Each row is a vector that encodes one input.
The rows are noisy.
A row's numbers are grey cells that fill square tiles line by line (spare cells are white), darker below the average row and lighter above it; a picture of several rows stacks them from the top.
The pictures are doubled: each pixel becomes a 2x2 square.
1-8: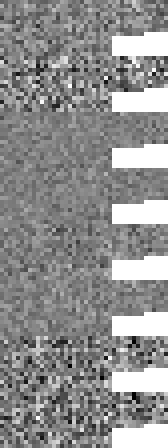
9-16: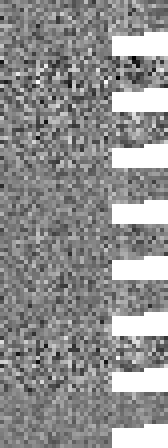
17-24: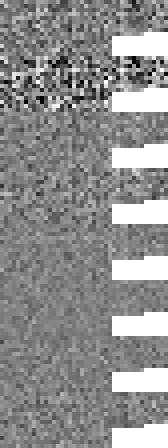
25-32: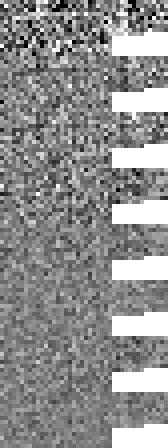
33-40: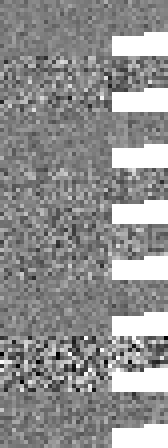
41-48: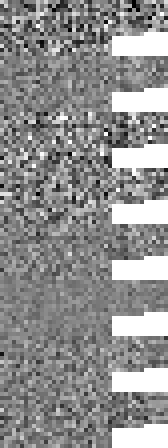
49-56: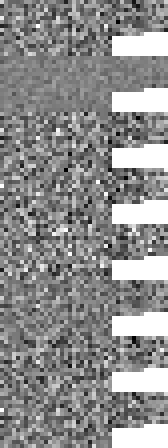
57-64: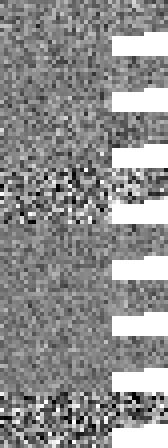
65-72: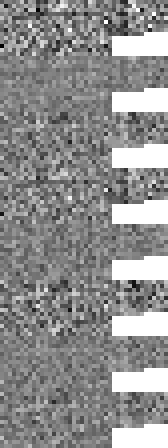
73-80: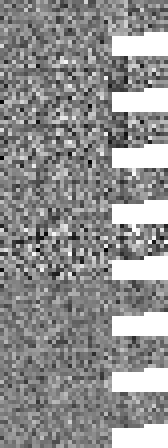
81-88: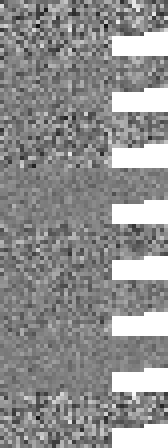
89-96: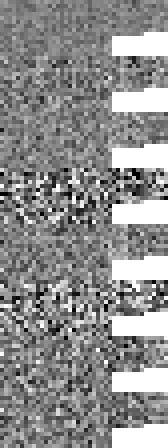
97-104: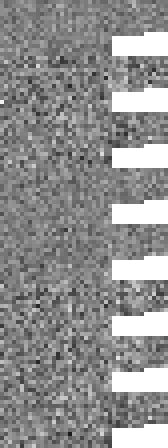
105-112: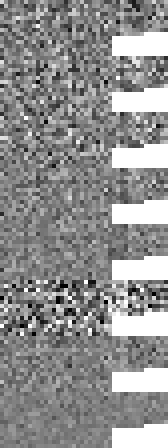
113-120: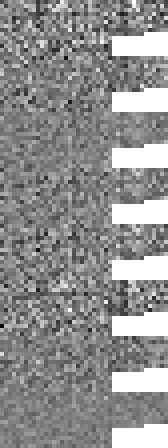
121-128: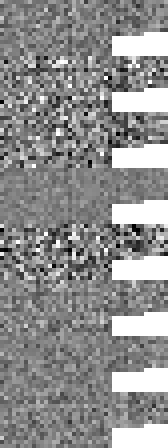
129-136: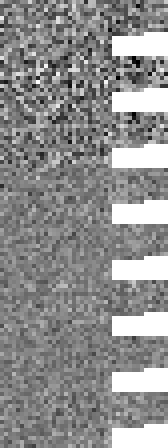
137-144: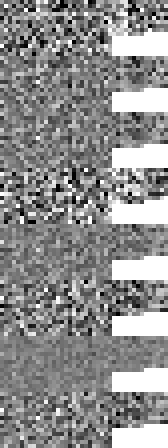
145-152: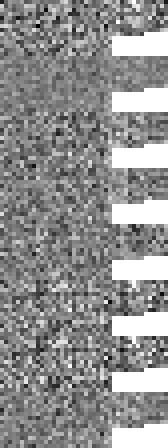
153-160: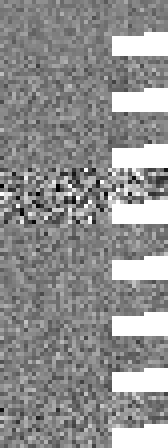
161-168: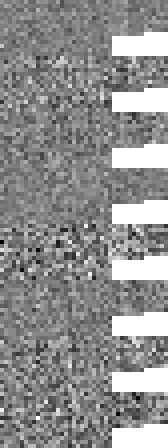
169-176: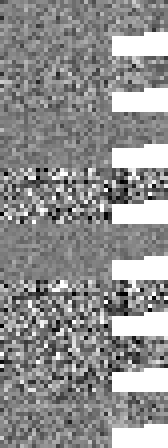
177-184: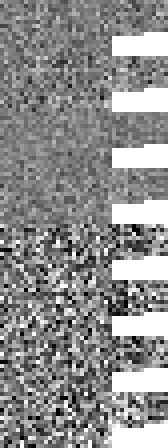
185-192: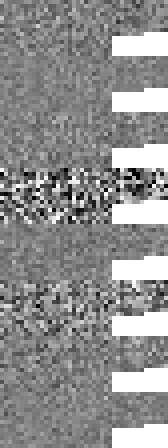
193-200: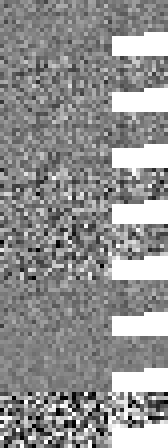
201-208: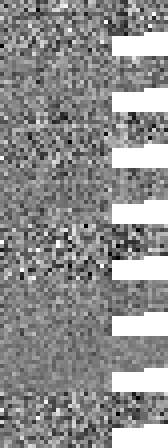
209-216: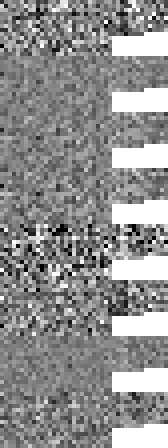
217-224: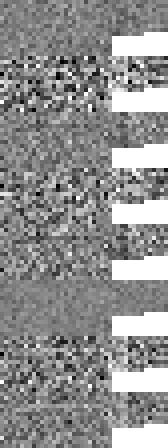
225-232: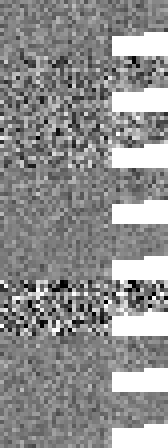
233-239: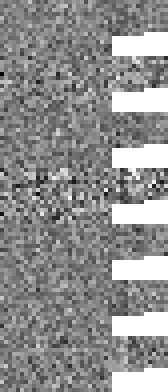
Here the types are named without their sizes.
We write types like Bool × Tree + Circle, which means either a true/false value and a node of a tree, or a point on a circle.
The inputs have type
List(Circle).
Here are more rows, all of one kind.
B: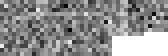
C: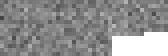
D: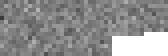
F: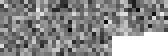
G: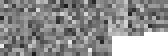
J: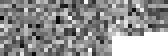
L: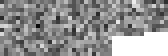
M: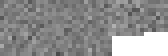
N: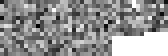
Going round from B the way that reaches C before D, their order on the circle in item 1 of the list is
B, C, M, N, D, F, J, L, G.
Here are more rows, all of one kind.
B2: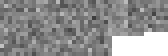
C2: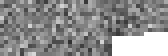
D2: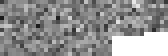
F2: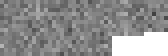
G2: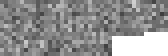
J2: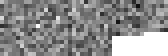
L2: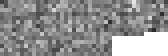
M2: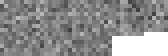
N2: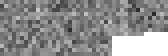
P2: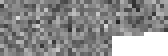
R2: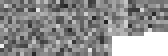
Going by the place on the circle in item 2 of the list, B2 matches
L2 and M2.
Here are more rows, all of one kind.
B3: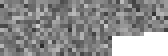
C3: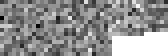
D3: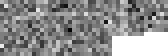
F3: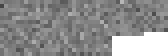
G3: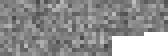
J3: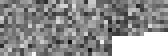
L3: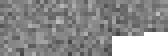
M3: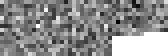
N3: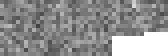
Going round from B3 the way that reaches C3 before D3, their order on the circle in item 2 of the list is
B3, J3, F3, C3, L3, D3, M3, G3, N3.
